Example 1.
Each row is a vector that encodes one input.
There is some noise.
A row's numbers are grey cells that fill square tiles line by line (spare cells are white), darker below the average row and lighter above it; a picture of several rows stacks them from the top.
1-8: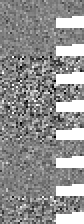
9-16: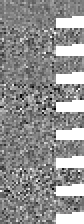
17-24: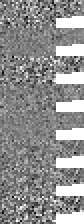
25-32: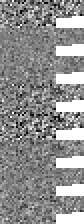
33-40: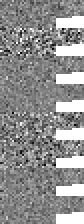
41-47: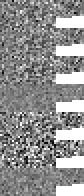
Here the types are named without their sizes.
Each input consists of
either a fixed value, or a label and a true/false value.
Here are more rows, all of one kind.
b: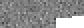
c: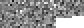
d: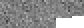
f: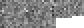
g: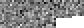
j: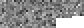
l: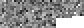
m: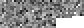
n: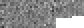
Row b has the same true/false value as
f and g.
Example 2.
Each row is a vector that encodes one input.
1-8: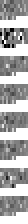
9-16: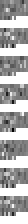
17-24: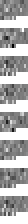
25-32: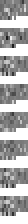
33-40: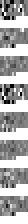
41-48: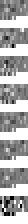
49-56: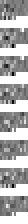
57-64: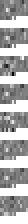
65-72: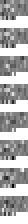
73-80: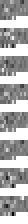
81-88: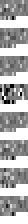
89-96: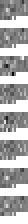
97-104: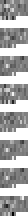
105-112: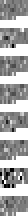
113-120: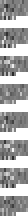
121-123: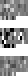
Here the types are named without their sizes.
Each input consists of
a list of points on a line.
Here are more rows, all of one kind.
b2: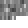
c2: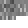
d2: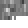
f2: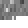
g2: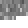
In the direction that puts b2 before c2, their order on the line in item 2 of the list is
g2, f2, d2, b2, c2.
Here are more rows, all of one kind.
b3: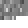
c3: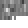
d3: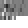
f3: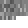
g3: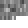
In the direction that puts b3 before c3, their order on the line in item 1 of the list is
b3, c3, g3, f3, d3.
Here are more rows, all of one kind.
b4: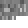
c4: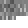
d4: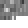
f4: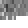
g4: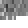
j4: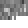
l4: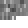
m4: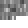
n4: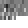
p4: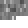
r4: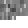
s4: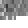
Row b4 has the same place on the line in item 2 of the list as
c4, j4 and n4.
